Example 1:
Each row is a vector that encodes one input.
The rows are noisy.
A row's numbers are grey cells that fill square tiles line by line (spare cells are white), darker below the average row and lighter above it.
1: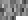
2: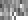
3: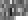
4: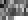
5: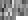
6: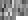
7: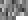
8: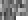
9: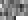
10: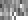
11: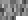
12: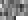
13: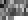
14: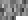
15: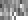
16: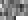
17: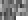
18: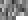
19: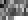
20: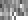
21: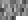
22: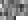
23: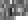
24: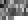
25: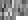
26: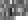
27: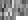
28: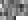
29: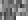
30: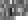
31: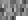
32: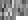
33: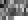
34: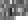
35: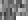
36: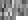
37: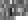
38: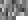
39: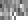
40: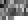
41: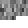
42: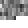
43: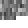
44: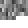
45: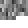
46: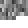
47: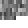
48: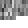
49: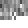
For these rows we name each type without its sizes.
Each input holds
a point on a line.
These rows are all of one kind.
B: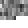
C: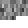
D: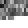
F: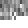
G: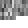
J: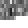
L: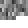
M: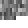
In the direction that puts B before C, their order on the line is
D, J, M, B, L, C, G, F.
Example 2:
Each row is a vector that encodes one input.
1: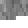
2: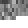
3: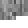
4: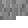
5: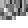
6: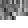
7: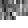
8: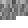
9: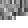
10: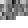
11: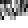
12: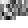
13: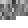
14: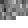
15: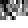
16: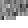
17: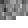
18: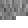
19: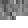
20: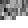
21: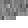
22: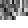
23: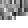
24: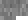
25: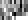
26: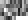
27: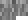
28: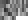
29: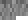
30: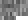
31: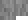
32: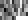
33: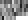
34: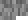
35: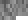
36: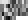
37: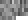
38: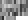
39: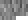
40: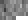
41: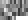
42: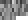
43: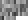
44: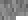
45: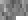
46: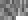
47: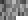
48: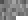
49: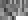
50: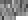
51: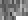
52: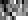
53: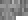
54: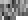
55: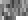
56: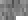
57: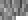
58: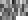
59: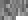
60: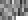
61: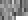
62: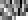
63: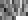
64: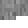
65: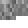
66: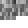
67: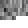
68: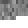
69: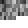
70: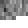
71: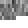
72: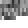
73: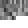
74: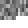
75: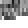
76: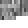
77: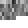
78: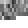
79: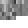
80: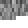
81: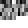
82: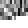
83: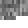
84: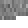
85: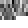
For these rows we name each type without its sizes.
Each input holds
three true/false values.
